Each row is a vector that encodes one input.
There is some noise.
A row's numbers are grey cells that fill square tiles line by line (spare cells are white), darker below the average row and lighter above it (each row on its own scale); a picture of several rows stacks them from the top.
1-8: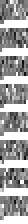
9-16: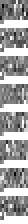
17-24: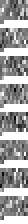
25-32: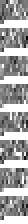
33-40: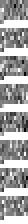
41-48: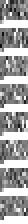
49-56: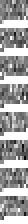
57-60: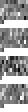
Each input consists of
one of 4 labels and a point on a 4-point line.
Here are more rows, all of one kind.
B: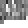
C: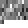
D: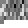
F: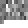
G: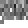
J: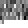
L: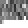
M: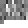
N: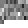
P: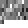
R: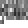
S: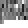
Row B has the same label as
F and M.
